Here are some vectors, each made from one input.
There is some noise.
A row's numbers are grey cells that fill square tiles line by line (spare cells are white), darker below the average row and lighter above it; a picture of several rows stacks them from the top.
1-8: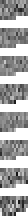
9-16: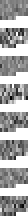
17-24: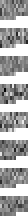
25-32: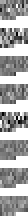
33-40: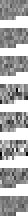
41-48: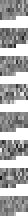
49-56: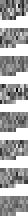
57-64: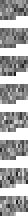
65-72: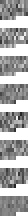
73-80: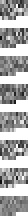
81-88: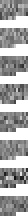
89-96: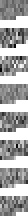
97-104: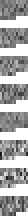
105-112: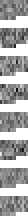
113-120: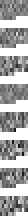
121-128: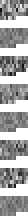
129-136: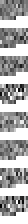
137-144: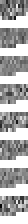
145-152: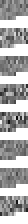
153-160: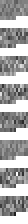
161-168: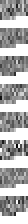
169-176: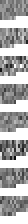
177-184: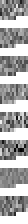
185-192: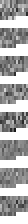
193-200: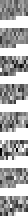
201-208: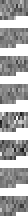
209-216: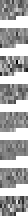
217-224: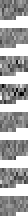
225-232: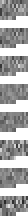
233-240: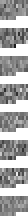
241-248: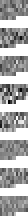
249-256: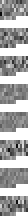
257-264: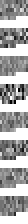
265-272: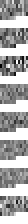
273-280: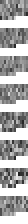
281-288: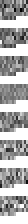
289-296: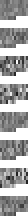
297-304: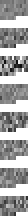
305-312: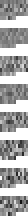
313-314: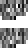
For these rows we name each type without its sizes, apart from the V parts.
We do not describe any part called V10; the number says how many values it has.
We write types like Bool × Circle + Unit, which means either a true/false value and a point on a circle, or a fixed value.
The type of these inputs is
Bool × (Label × (Tree + Unit) + V10).
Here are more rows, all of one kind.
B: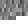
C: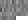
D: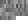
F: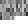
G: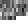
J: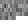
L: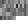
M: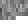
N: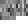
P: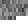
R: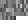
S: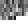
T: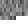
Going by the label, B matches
P and T.
